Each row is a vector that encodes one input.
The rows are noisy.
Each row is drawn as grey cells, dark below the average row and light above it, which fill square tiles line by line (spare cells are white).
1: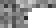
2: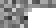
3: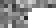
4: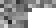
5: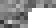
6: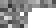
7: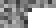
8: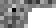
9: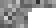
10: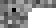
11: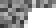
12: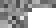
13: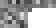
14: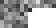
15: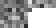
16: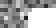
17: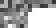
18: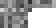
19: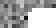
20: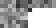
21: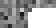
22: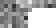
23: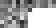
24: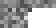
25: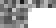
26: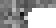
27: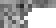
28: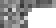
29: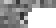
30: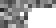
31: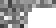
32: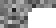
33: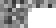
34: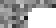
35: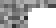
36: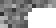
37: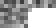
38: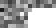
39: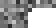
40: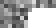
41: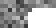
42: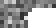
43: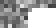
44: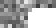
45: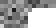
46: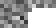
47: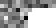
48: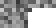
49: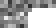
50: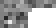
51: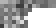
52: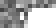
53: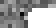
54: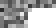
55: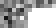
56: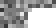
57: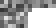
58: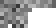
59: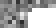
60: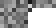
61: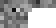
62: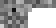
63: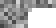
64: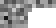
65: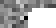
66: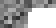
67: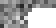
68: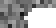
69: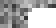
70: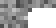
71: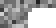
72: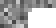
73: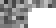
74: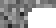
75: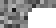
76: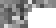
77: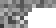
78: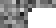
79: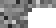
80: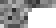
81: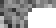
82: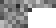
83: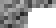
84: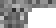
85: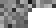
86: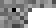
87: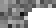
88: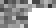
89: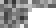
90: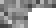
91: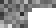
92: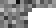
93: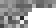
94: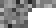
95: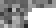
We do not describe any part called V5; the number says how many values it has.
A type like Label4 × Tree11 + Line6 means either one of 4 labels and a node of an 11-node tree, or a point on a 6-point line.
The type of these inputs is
Label6 × (Line6 + V5).
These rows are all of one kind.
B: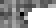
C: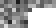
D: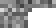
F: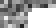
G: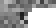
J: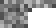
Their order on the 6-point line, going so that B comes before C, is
G, F, B, J, D, C.
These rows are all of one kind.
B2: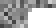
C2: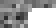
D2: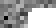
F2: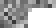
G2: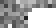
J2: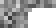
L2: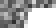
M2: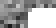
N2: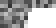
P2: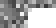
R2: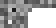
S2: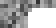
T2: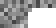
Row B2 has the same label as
F2, J2, S2 and T2.
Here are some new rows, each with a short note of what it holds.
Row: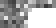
one of 6 labels and a value of V5
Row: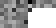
one of 6 labels and a point on a 6-point line
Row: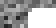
one of 6 labels and a value of V5
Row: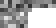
one of 6 labels and a point on a 6-point line
